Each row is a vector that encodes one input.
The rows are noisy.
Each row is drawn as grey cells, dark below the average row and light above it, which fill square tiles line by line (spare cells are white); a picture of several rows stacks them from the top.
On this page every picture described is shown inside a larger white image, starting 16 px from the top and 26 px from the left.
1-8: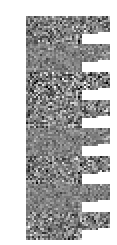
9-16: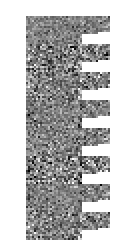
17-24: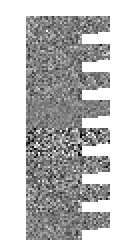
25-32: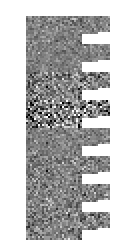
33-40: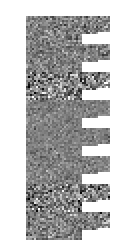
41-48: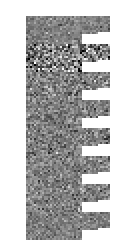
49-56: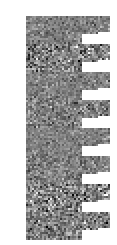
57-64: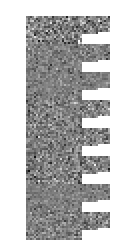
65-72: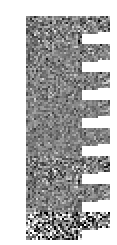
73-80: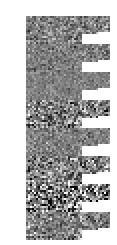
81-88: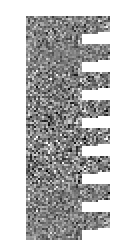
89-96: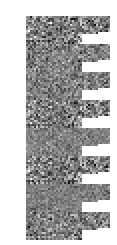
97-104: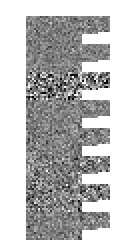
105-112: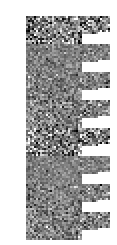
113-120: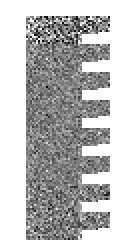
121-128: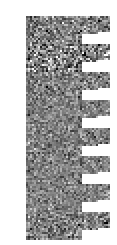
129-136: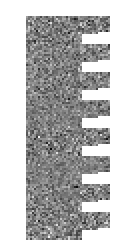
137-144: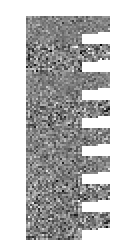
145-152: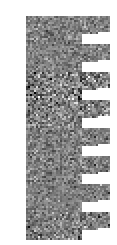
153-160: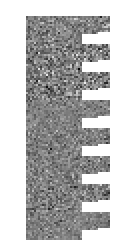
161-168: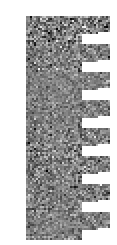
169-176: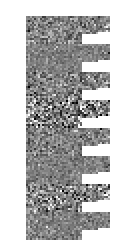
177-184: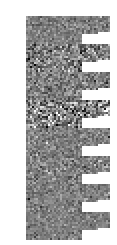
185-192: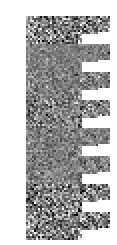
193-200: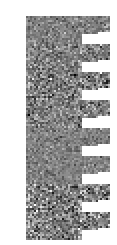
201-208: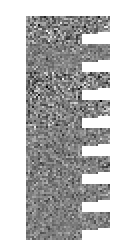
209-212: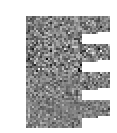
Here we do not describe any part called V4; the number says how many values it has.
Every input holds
a point on a 5-point line, together with either a point on an 11-point line, or a value of V4.
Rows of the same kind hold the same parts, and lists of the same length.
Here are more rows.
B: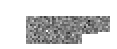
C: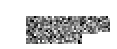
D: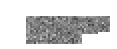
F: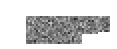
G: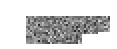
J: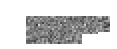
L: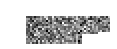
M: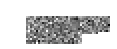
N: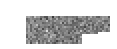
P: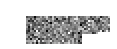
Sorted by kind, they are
B, C, D, F, J, M, N
G, L, P

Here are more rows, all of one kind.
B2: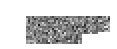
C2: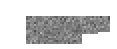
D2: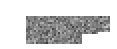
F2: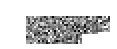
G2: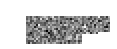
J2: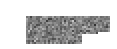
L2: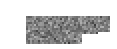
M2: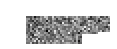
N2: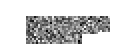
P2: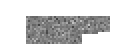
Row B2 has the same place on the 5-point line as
J2, M2 and P2.
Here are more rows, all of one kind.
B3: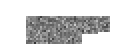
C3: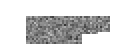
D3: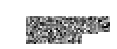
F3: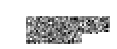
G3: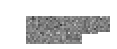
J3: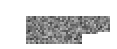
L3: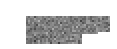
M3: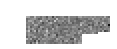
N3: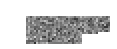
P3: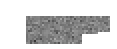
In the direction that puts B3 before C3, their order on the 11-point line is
M3, D3, N3, B3, F3, P3, L3, J3, C3, G3.
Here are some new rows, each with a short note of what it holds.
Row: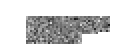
a point on a 5-point line and a point on an 11-point line
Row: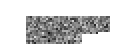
a point on a 5-point line and a value of V4
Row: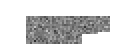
a point on a 5-point line and a point on an 11-point line
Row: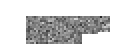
a point on a 5-point line and a value of V4
